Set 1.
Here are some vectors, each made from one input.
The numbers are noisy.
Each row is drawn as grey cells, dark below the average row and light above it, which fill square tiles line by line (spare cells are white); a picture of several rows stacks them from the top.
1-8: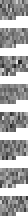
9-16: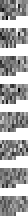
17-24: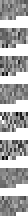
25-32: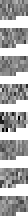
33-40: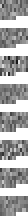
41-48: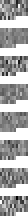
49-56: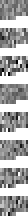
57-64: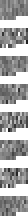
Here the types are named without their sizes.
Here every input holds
a node of a tree.
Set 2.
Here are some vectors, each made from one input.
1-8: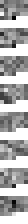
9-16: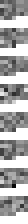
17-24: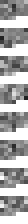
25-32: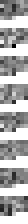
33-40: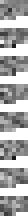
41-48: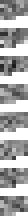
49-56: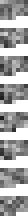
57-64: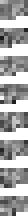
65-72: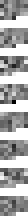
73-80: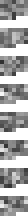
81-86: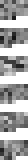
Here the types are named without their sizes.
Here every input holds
a point on a line.
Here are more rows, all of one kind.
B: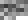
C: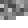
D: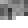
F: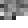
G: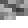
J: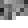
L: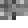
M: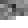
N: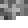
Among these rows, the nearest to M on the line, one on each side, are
C and G.
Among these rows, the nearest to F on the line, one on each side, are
B and L.
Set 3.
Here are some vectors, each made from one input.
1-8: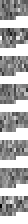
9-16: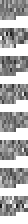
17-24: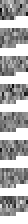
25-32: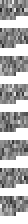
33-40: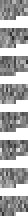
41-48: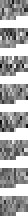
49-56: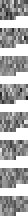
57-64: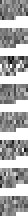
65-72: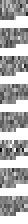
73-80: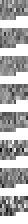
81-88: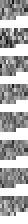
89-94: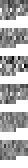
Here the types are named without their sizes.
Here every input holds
a point on a line.
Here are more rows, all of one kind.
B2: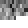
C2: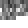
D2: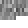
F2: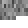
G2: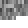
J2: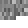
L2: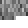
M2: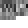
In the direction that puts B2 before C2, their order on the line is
L2, F2, B2, G2, D2, J2, M2, C2.
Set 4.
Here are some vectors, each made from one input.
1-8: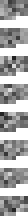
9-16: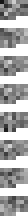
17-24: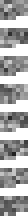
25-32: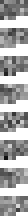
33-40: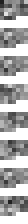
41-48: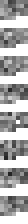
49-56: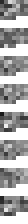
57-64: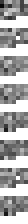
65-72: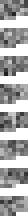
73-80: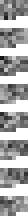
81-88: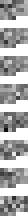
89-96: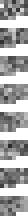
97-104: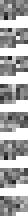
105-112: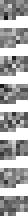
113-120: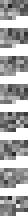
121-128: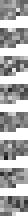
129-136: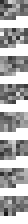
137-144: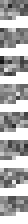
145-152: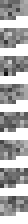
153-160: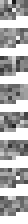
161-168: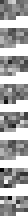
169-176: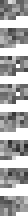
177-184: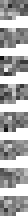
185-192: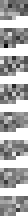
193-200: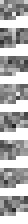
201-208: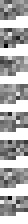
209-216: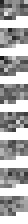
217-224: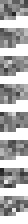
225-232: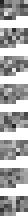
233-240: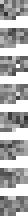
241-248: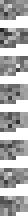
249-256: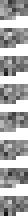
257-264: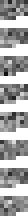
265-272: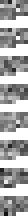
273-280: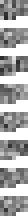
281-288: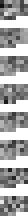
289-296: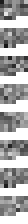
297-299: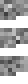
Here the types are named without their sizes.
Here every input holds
a node of a tree.
